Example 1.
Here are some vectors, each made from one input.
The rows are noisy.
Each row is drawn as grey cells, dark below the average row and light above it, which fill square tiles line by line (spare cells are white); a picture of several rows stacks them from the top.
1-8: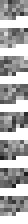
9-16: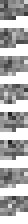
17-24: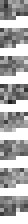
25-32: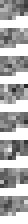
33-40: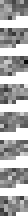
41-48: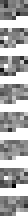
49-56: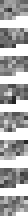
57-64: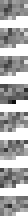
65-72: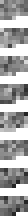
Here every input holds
a node of a 9-node tree and four true/false values.
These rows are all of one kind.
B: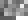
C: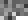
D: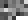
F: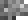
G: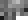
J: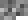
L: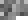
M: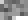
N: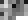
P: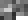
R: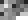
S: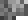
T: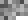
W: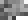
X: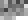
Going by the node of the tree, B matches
D, F, T and W.
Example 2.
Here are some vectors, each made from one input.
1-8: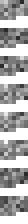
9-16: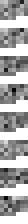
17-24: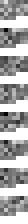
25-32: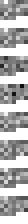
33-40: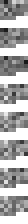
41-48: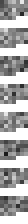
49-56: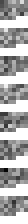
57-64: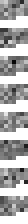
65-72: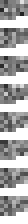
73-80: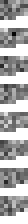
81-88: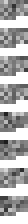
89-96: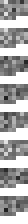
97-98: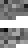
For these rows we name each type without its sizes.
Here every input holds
either a label, or a node of a tree.
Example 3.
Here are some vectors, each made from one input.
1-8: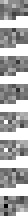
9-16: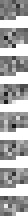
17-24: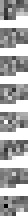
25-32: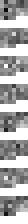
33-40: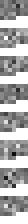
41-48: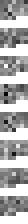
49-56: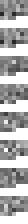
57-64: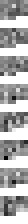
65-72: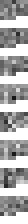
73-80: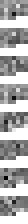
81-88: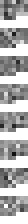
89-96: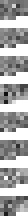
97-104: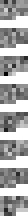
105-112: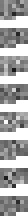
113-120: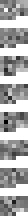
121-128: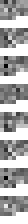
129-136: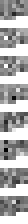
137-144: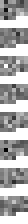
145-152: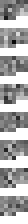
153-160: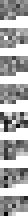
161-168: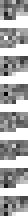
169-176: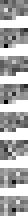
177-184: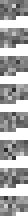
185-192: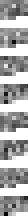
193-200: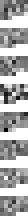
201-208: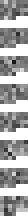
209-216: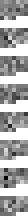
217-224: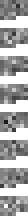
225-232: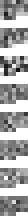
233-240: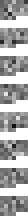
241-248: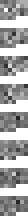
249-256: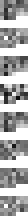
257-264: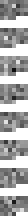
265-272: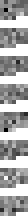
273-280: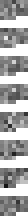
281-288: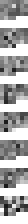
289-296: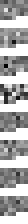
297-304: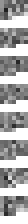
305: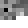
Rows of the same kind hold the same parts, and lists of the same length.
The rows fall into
3 kinds.
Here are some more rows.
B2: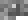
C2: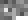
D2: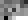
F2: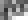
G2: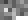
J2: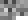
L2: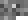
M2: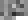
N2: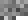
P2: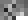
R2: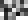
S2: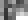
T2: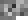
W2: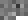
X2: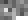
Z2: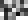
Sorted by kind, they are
B2, C2, G2, J2, L2, M2, N2, T2, W2, X2
D2, F2, P2, S2
R2, Z2

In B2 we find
four true/false values.
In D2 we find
a node of a 12-node tree.
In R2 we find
a fixed value.
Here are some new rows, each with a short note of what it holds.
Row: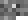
four true/false values
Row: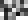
a fixed value
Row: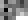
a node of a 12-node tree
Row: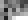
a node of a 12-node tree
